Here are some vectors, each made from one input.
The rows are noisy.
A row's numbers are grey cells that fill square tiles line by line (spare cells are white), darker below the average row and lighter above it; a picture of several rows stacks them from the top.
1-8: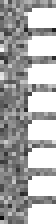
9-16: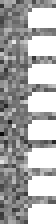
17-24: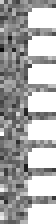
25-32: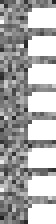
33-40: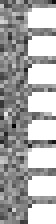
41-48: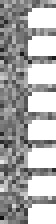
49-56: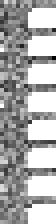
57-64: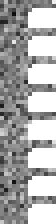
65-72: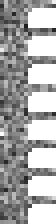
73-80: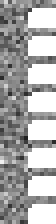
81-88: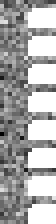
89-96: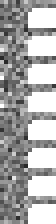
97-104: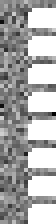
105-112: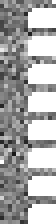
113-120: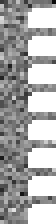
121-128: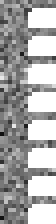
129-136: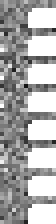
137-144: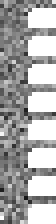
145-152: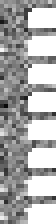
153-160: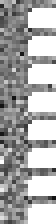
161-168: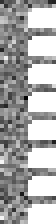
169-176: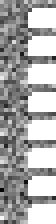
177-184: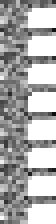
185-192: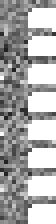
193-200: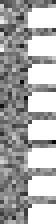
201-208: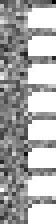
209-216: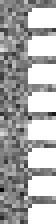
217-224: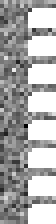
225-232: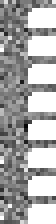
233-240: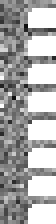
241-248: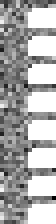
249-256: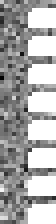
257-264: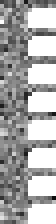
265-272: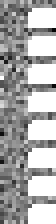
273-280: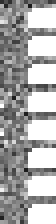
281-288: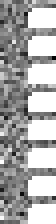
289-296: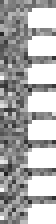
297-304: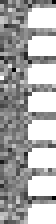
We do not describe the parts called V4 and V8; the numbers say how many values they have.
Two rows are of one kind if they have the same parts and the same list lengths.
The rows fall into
2 kinds.
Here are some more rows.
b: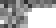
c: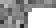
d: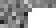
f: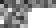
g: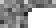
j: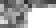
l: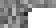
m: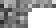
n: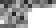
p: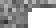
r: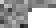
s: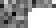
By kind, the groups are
b, f, j, n
c, d, g, l, m, p, r, s

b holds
a value of V4 and a value of V8.
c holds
a point on an 11-point circle, one of 12 labels, a true/false value, a value of V4 and a value of V8.
